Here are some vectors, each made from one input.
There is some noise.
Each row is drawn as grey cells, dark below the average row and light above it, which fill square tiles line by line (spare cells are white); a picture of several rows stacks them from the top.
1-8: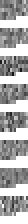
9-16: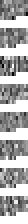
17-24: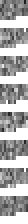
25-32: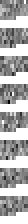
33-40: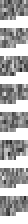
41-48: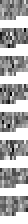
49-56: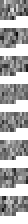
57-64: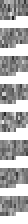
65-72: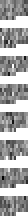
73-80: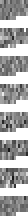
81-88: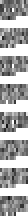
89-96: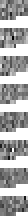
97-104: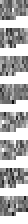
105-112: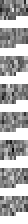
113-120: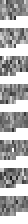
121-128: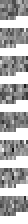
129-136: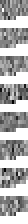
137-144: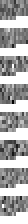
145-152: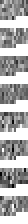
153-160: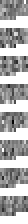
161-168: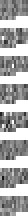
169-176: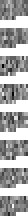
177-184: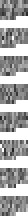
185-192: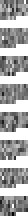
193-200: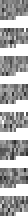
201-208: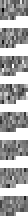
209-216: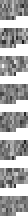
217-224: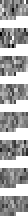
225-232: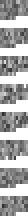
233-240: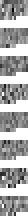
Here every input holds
either one of 8 labels and a true/false value, or a node of an 8-node tree and a node of a 12-node tree.
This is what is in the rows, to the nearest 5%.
About 35% of them hold one of 8 labels and a true/false value. The rest hold a node of an 8-node tree and a node of a 12-node tree.
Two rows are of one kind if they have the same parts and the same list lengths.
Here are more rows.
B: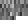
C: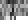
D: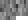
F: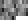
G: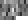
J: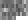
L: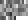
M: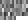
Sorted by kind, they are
B, D, F, G
C, J, L, M

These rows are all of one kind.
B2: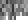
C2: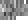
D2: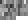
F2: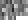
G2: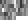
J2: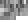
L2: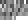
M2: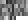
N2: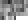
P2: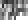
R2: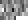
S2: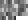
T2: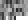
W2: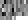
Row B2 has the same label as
F2, G2, L2 and W2.
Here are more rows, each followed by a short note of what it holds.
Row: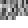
a node of an 8-node tree and a node of a 12-node tree
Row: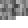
a node of an 8-node tree and a node of a 12-node tree
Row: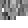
one of 8 labels and a true/false value
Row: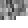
one of 8 labels and a true/false value
